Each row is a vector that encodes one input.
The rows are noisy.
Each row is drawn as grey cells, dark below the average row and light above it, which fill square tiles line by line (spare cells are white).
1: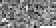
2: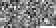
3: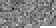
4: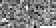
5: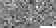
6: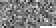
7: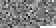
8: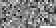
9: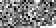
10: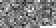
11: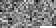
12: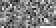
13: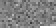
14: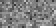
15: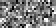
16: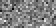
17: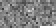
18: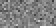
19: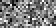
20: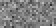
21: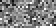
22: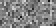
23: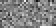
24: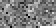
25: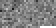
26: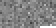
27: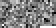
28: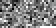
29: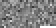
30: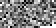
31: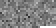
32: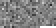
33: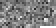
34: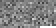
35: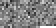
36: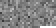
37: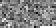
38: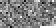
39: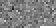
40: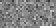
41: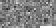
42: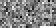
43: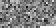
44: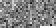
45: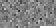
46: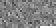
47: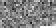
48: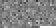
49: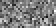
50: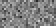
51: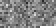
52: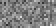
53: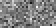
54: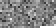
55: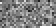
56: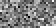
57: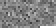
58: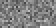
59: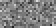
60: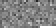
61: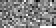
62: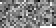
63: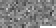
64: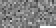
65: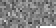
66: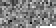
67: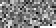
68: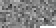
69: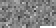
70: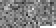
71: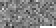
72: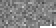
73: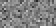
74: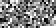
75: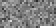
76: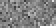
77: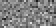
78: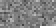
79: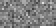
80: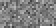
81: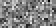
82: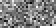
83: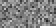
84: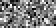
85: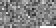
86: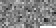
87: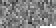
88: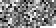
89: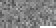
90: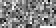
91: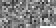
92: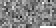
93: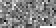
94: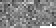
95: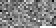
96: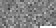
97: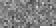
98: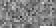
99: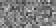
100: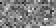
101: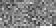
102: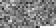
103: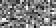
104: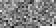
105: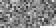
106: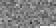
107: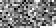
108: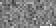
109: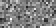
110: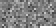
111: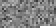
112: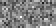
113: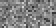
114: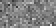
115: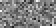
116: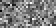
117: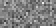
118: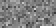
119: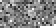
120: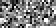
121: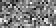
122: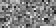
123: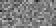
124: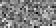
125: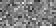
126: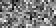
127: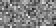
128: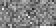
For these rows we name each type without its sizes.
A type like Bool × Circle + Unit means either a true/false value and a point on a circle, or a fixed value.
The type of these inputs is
List(Line).
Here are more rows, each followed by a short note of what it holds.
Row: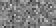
a list of one item
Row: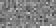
a list of three items
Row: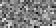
the empty list
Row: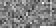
a list of one item
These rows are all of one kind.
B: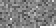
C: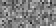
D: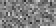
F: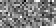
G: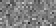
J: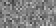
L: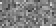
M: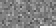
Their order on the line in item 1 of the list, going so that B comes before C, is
J, L, B, G, D, M, C, F.
